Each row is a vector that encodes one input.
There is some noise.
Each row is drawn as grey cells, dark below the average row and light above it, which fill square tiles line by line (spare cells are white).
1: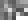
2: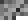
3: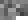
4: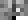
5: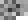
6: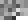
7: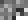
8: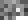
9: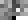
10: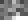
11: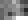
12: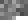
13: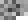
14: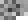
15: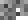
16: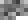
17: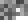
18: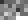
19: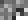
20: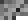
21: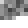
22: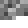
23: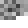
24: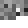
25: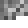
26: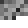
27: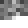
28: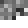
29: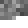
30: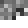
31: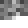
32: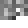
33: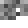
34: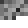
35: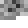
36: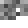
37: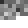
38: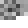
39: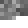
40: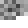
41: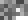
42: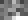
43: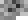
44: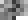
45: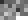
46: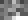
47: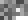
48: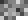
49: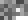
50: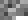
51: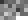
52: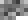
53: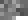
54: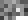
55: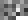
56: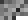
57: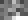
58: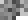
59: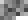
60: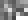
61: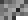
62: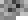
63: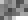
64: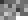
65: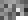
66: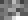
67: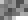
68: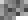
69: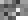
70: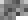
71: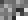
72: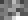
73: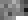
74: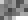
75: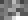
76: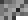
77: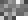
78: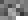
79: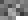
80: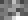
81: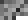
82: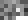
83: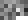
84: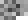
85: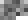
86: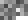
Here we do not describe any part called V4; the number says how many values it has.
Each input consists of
a point on a 6-point line, together with either a point on a 5-point line, or a value of V4.
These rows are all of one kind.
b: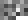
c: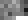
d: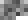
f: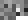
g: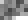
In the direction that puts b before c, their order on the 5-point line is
b, d, f, c, g.
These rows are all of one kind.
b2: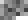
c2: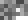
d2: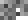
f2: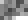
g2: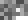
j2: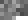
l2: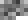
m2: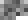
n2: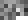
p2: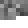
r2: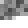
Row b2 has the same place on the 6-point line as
f2, l2, m2 and r2.
